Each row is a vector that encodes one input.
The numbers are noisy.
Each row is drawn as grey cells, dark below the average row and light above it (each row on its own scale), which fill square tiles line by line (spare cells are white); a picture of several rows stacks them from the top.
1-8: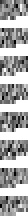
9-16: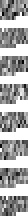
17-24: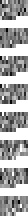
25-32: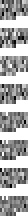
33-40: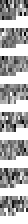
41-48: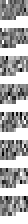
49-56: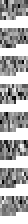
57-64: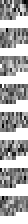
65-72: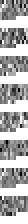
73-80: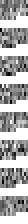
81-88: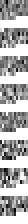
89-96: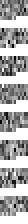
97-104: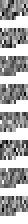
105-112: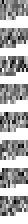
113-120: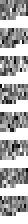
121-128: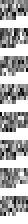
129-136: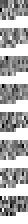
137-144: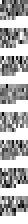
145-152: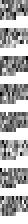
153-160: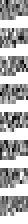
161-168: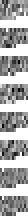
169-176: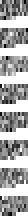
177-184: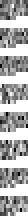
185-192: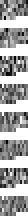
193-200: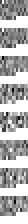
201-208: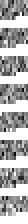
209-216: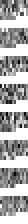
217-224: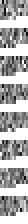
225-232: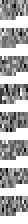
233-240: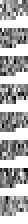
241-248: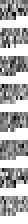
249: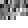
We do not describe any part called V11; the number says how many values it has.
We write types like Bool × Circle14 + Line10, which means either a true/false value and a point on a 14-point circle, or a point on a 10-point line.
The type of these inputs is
(Circle15 + Unit) × Line13 × V11 + Tree10.
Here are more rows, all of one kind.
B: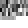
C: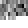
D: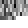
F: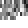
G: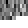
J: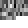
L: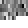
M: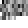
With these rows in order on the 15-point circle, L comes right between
C and J.
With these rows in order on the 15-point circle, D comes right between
F and M.
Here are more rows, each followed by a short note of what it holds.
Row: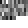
a point on a 13-point line and a value of V11
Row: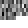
a node of a 10-node tree
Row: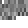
a point on a 13-point line and a value of V11
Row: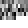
a node of a 10-node tree
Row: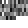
a point on a 13-point line and a value of V11
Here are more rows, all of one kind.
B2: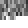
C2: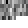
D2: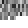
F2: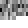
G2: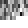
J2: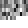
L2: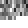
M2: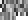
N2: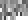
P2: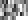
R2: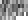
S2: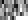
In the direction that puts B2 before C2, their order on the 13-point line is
G2, N2, D2, B2, P2, S2, M2, R2, F2, J2, L2, C2.
